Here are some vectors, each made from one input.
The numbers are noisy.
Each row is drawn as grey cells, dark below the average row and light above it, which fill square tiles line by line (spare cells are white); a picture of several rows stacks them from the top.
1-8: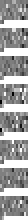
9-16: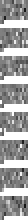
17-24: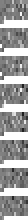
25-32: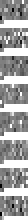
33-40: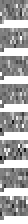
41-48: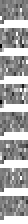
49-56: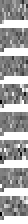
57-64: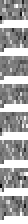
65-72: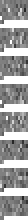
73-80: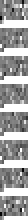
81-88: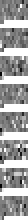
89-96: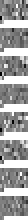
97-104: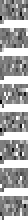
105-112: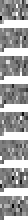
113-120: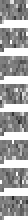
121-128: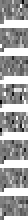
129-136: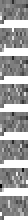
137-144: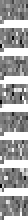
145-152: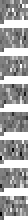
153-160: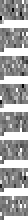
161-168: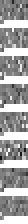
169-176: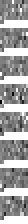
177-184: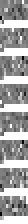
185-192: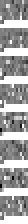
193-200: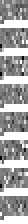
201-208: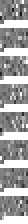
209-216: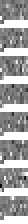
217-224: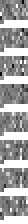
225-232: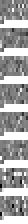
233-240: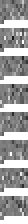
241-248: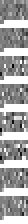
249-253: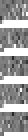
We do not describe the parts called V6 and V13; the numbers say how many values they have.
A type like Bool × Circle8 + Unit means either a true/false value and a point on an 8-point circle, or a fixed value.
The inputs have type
(Bool × Bool × Bool + V6) × (Line9 + V13).
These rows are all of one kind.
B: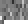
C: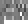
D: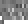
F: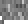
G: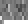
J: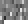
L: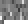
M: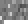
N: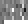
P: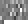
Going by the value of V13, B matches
J, L and P.
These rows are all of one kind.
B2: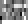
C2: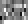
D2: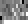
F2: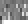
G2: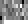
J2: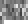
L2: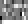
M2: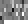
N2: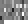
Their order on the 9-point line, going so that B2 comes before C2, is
D2, G2, L2, B2, J2, F2, C2, N2, M2.
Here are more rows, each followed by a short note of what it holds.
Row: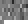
a point on a 9-point line and three true/false values
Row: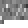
a point on a 9-point line and three true/false values
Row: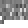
three true/false values and a value of V13
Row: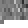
a point on a 9-point line and three true/false values
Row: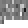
three true/false values and a value of V13
